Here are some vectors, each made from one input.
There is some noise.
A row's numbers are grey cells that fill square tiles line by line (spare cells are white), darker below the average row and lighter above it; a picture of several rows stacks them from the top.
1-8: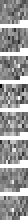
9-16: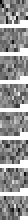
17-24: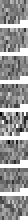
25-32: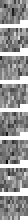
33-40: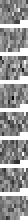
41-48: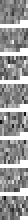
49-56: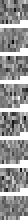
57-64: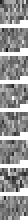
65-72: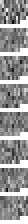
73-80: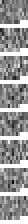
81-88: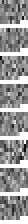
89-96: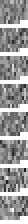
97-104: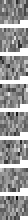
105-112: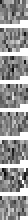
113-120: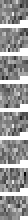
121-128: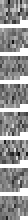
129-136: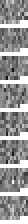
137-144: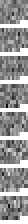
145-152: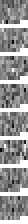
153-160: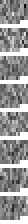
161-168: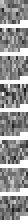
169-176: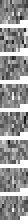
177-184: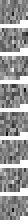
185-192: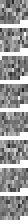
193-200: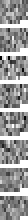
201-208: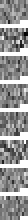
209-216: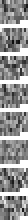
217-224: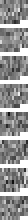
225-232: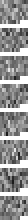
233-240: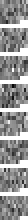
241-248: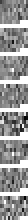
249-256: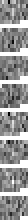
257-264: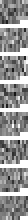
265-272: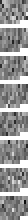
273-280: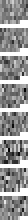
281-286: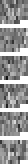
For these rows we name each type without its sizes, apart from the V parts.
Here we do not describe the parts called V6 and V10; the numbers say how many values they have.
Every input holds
a label, together with either a true/false value and a value of V10, or a value of V6.
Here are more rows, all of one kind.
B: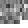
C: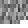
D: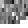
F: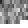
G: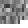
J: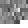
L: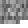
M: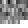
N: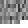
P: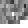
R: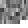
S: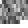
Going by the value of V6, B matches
C, G, L and N.
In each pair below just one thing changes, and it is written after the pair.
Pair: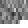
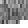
the label
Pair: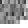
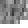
the true/false value
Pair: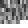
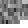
the label
